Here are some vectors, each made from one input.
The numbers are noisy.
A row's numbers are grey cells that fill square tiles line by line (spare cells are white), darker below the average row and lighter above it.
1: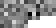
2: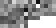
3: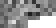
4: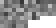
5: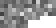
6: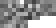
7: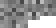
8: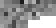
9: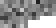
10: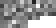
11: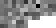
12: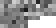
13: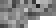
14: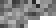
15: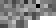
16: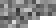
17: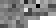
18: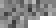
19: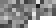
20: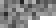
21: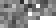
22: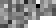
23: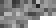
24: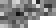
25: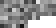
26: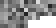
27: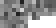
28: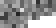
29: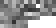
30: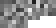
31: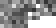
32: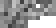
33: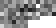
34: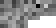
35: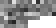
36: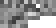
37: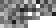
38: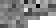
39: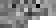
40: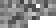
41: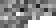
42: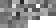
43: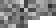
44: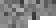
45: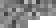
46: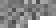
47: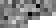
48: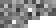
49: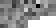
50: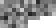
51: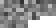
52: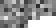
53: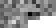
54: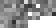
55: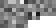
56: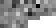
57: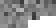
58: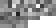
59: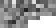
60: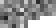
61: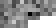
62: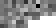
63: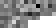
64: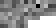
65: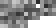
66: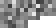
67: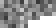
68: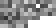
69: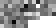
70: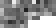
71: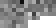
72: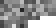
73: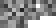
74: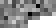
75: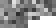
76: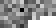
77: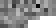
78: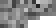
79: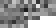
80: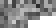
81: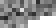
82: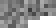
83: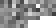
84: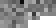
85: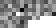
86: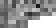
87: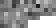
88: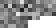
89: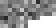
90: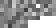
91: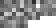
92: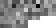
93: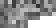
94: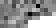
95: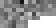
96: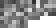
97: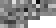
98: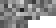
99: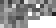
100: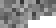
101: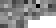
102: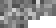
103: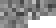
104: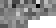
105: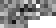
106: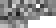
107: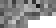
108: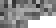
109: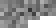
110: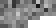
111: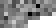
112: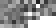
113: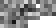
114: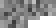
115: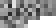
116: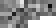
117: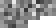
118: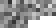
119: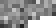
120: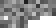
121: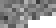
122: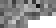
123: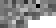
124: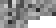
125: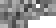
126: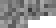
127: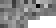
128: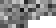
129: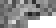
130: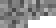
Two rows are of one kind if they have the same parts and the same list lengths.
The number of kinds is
2.
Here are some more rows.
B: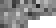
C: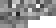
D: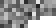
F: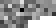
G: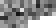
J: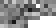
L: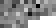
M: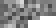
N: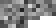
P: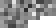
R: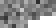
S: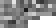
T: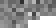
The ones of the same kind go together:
B, G, L, R, T
C, D, F, J, M, N, P, S

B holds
a point on a 6-point line, a point on an 11-point line and a true/false value.
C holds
a point on each of two 4-point lines, a point on a 6-point line, a point on an 11-point line and a true/false value.
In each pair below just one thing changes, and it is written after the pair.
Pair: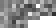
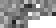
the place on the 6-point line
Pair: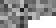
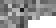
the place on the 11-point line
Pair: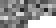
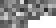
the place on the 6-point line
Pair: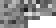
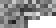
the place on the 11-point line
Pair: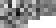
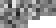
the place on the 11-point line
